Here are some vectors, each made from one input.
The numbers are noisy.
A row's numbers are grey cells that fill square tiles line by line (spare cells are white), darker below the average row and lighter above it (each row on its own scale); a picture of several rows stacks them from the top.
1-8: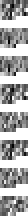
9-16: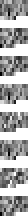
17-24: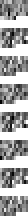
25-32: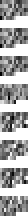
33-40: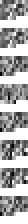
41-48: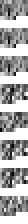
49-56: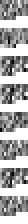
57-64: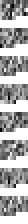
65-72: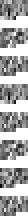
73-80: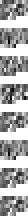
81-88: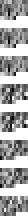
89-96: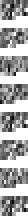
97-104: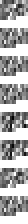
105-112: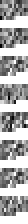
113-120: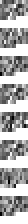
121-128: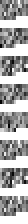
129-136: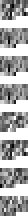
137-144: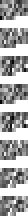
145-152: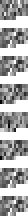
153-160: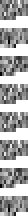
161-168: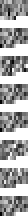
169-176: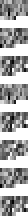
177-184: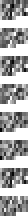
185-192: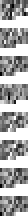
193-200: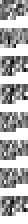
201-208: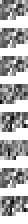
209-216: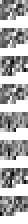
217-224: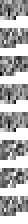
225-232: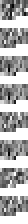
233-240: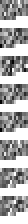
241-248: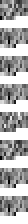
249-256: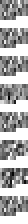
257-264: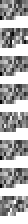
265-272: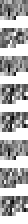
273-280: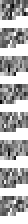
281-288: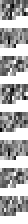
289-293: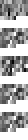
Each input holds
one of 5 labels.
